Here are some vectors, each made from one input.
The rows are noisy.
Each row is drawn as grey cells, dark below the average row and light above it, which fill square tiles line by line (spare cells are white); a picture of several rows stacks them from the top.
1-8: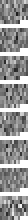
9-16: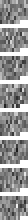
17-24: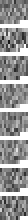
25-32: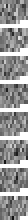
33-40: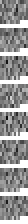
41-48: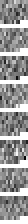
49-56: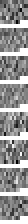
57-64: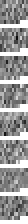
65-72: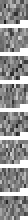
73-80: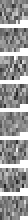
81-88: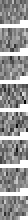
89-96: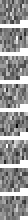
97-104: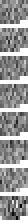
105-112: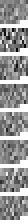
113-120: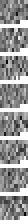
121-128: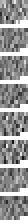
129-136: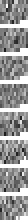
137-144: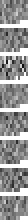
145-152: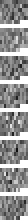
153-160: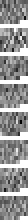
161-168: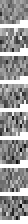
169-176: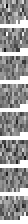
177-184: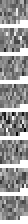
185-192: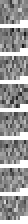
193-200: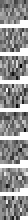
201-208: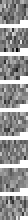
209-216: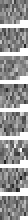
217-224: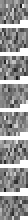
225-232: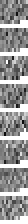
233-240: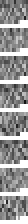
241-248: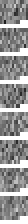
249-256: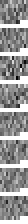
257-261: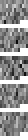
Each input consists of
a point on a 16-point circle, together with either a fixed value, or a node of a 17-node tree.
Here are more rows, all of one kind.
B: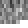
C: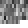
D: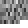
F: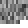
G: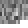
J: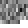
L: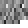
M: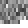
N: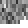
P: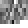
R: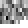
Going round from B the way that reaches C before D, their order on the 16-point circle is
B, C, N, F, J, M, L, D, P, R, G.
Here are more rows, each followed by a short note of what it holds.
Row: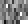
a point on a 16-point circle and a node of a 17-node tree
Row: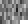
a point on a 16-point circle
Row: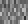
a point on a 16-point circle
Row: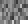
a point on a 16-point circle
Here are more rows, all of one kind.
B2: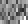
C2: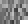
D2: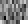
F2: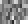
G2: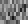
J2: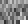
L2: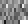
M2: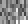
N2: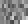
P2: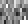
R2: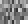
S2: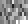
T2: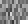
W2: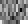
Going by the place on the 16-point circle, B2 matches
D2, G2 and W2.
